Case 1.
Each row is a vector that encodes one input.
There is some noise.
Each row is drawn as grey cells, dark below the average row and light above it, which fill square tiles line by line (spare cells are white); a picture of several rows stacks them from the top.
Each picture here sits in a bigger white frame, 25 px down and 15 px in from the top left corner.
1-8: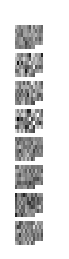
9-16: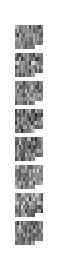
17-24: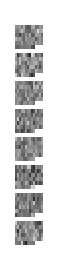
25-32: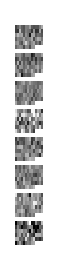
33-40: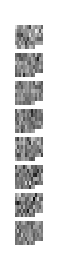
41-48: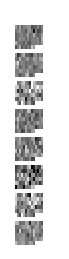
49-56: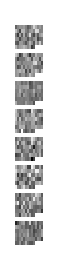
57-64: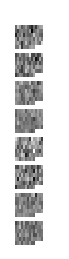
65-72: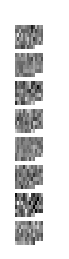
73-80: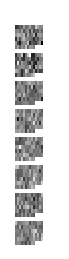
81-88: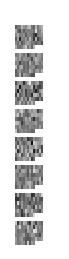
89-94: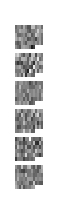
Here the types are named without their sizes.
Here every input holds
a node of each of two trees, together with either a fixed value, or a node of a tree.
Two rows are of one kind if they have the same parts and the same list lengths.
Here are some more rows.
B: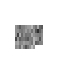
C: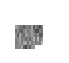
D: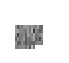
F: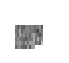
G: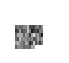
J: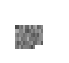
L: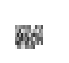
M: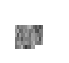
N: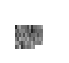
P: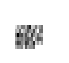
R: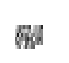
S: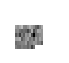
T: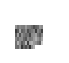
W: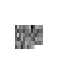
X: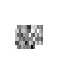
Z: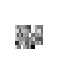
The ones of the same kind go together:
B, C, D, F, G, M, R
J, L, N, P, S, T, W, X, Z

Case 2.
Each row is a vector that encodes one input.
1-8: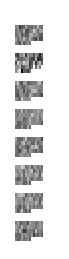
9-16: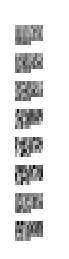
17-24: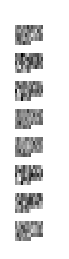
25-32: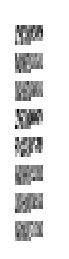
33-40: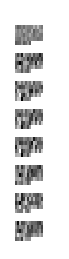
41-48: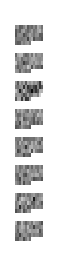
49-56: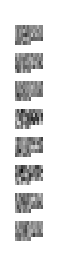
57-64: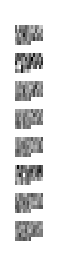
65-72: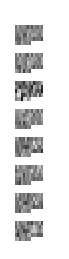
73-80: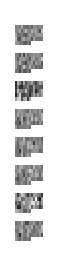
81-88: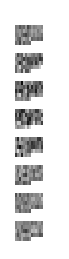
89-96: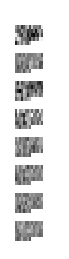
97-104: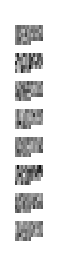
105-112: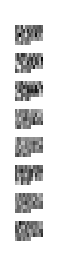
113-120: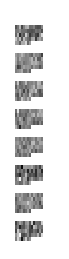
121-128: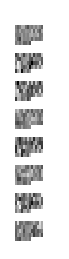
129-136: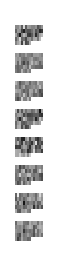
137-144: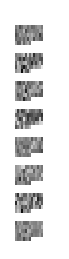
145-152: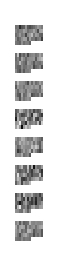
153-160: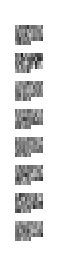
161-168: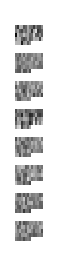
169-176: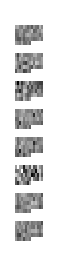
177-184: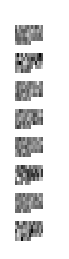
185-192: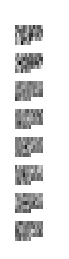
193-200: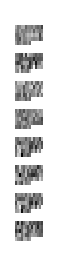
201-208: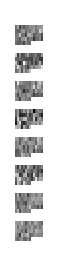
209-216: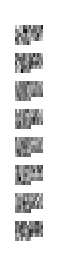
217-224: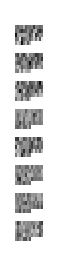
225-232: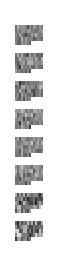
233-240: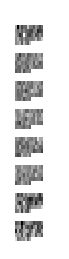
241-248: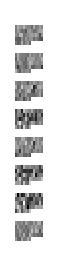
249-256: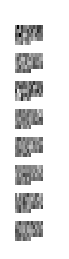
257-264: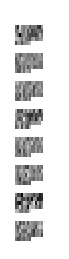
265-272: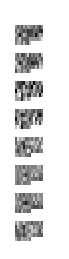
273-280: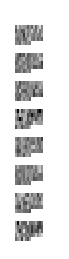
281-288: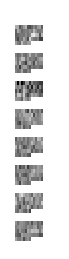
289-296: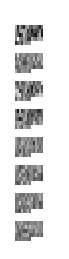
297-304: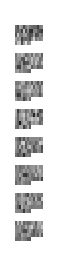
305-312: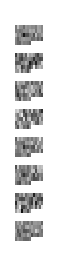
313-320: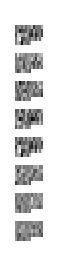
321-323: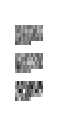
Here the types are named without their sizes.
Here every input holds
either four true/false values, or a list of points on a circle.
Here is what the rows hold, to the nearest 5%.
About 65% of them hold four true/false values. The rest are lists of points on a circle.
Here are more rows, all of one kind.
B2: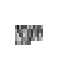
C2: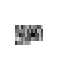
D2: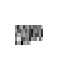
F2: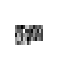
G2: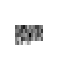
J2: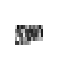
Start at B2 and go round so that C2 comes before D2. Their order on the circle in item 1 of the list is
B2, J2, C2, F2, G2, D2.
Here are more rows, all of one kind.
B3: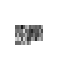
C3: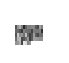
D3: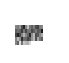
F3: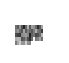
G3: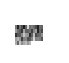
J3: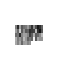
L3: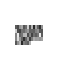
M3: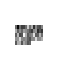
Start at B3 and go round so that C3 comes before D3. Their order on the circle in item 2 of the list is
B3, L3, F3, M3, G3, C3, D3, J3.
